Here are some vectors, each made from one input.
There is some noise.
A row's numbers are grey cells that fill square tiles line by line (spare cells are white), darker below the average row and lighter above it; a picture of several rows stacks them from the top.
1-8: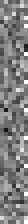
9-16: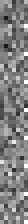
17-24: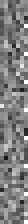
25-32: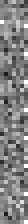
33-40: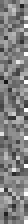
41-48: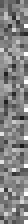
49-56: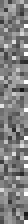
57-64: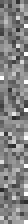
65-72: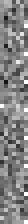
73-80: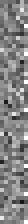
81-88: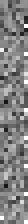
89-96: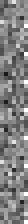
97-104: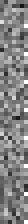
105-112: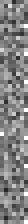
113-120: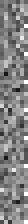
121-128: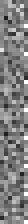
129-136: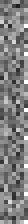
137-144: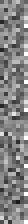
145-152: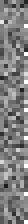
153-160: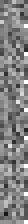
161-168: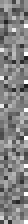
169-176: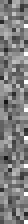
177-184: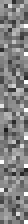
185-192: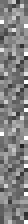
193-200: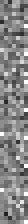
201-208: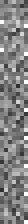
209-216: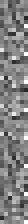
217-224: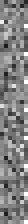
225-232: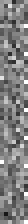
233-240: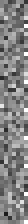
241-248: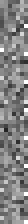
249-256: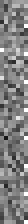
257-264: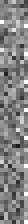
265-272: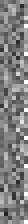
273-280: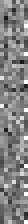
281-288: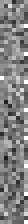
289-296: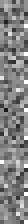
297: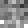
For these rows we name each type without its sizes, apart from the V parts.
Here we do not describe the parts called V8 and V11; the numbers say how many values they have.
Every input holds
either a point on each of two lines, or a true/false value and a value of V11, or a value of V8.
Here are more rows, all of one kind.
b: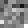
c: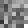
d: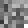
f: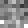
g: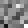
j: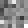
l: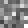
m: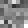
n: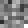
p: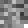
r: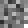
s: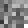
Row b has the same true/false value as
f, j, m and p.
